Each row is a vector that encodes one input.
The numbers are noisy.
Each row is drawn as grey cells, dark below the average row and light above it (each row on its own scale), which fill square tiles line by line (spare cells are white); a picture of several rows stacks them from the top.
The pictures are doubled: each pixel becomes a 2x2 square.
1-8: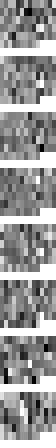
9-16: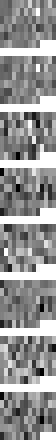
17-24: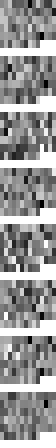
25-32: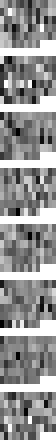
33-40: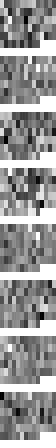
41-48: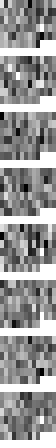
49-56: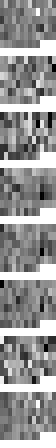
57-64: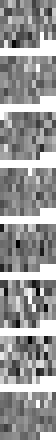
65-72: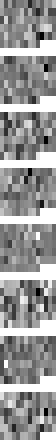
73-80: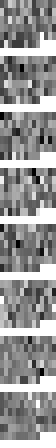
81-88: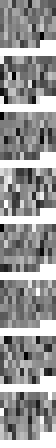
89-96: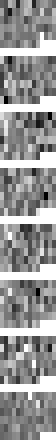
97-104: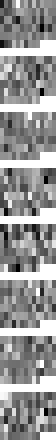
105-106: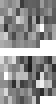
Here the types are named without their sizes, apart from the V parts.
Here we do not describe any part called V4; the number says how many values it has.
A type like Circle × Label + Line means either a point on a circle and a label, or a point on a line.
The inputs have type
Label × (Line + V4).
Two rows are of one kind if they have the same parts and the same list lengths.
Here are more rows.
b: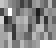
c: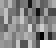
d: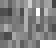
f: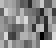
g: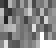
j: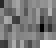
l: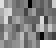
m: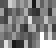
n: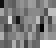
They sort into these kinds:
b, c, f, l
d, g, j, m, n

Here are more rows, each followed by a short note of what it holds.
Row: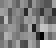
a label and a point on a line
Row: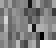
a label and a point on a line
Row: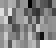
a label and a point on a line
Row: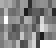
a label and a point on a line
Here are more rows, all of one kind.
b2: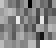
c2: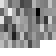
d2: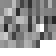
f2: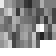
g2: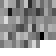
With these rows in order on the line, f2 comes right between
b2 and d2.
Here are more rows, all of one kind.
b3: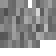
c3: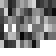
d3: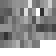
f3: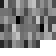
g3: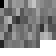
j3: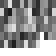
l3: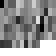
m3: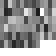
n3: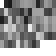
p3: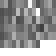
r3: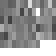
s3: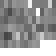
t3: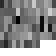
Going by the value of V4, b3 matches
d3, p3, r3 and s3.
